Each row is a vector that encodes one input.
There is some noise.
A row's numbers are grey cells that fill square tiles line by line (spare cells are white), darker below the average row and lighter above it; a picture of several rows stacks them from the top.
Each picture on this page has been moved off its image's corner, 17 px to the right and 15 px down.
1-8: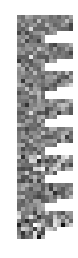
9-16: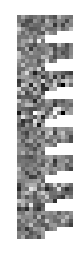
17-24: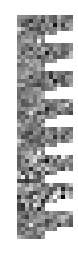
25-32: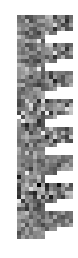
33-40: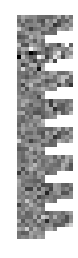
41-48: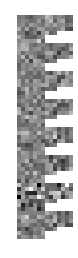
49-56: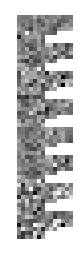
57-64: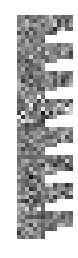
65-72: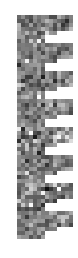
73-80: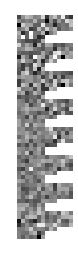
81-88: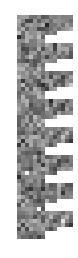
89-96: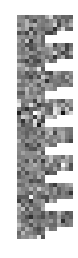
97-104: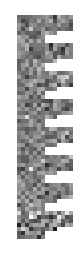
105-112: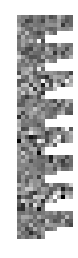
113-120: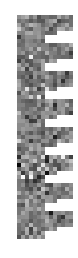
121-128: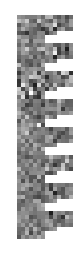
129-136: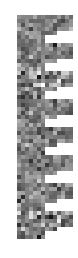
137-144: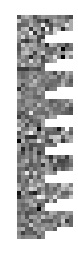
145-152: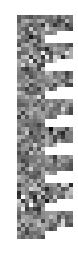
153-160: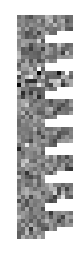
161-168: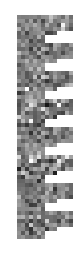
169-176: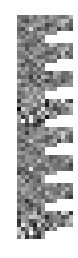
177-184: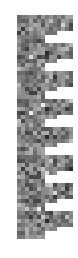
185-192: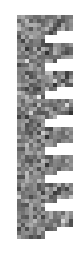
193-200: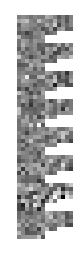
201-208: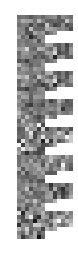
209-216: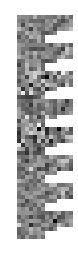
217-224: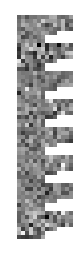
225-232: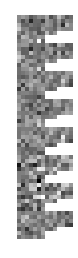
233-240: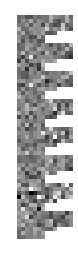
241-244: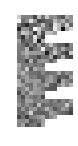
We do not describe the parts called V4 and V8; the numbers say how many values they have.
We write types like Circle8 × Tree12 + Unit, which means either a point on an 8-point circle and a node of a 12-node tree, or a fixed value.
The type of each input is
Bool × Circle9 + (Tree10 + V8) × V4.
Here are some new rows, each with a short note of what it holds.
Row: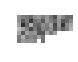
a value of V4 and a value of V8
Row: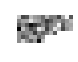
a point on a 9-point circle and a true/false value
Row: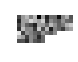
a point on a 9-point circle and a true/false value
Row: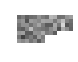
a node of a 10-node tree and a value of V4
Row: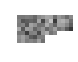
a node of a 10-node tree and a value of V4
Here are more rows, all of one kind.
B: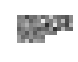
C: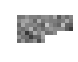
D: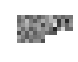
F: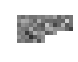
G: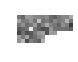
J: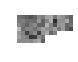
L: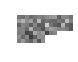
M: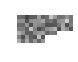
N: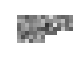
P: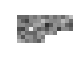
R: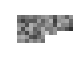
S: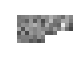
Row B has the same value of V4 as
M, N and P.
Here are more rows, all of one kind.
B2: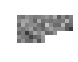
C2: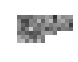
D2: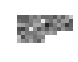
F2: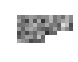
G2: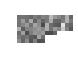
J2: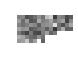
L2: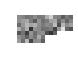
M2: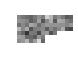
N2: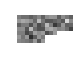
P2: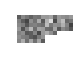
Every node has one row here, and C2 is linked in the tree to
D2 and F2.
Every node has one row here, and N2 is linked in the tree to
G2.
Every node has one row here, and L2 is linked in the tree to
J2 and M2.
